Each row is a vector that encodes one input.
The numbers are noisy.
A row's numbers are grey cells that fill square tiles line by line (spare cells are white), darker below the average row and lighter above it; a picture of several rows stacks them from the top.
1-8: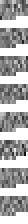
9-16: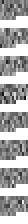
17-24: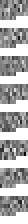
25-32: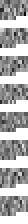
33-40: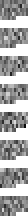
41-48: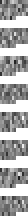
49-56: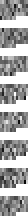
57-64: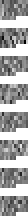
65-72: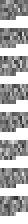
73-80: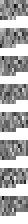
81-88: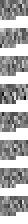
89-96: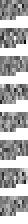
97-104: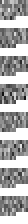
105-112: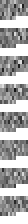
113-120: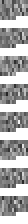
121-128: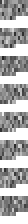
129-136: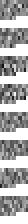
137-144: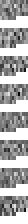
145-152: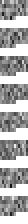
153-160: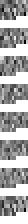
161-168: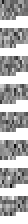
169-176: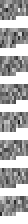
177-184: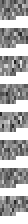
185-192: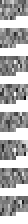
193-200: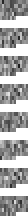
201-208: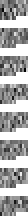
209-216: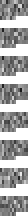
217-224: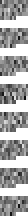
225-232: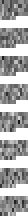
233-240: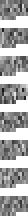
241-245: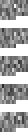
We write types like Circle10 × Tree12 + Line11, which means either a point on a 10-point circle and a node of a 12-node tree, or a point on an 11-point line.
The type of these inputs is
Label5 + Tree8 + Tree11.
